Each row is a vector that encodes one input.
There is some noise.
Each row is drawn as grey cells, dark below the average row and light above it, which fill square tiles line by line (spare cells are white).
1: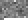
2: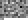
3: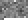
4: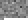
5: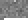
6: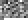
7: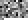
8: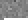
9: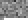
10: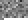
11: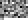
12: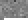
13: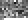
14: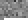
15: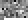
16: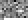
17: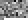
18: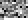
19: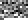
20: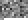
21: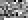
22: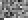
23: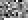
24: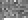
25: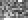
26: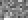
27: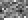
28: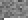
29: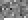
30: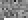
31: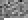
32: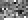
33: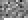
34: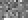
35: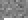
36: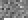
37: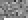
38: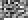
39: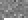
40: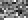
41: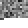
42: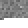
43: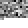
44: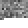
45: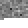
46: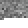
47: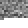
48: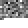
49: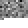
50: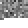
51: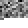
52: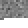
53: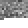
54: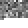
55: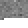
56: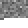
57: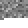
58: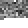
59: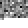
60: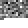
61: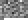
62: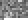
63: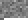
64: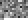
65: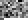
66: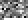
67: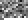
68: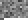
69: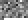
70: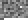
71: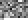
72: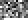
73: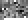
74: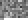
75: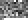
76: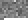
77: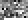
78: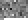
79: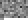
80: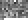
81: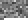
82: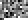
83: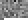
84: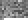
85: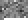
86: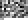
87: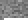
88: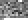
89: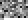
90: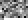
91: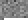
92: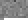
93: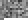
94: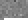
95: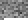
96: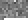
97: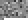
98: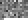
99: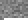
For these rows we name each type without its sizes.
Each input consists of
a true/false value, together with either a fixed value, or a point on each of two lines.
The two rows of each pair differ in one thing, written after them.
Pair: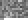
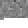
the place on one of the two lines
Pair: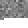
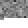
the place on one of the two lines
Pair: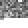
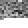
the place on one of the two lines
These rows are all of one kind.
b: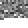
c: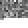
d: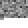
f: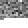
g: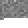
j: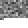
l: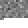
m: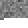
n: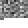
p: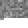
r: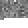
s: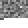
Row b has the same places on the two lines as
c, f, m and p.
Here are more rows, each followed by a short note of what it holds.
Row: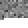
a point on each of two lines and a true/false value
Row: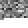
a true/false value
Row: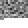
a true/false value
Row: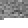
a point on each of two lines and a true/false value
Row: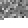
a true/false value
